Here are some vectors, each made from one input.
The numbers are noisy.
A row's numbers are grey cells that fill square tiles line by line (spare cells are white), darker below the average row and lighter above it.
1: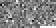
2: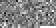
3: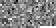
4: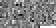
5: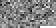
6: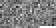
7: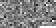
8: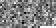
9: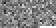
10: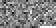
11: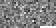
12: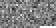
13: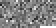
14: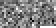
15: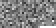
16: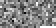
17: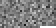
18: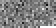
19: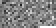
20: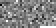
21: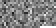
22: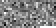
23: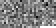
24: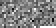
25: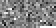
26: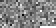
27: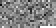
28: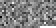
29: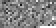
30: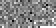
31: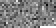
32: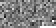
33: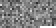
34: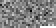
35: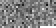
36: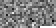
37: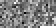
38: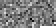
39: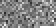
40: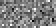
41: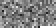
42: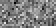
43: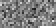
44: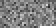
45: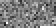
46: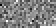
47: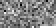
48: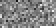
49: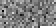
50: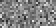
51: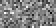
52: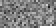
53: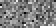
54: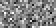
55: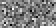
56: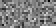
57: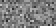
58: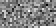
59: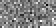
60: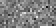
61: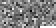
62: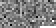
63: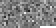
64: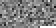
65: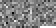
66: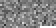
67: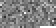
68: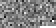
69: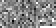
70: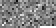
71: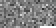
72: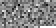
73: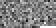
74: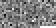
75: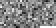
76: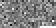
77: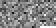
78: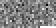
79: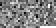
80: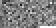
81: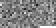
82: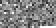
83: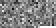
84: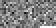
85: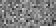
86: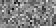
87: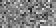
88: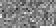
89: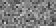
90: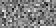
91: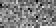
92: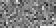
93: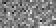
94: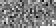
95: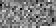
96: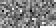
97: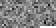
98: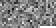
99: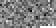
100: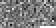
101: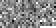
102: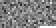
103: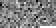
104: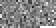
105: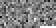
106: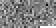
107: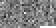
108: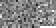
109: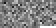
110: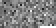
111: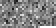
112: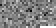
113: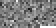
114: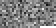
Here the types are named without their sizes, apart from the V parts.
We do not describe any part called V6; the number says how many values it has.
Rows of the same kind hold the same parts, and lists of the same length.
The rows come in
2 kinds.
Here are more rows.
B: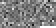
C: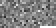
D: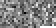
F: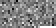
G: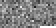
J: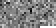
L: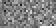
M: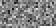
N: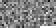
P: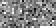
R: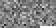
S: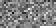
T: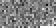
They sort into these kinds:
B, C, F, G, L, M, N, R, S
D, J, P, T

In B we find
a node of each of two trees.
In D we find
a node of a tree and a value of V6.
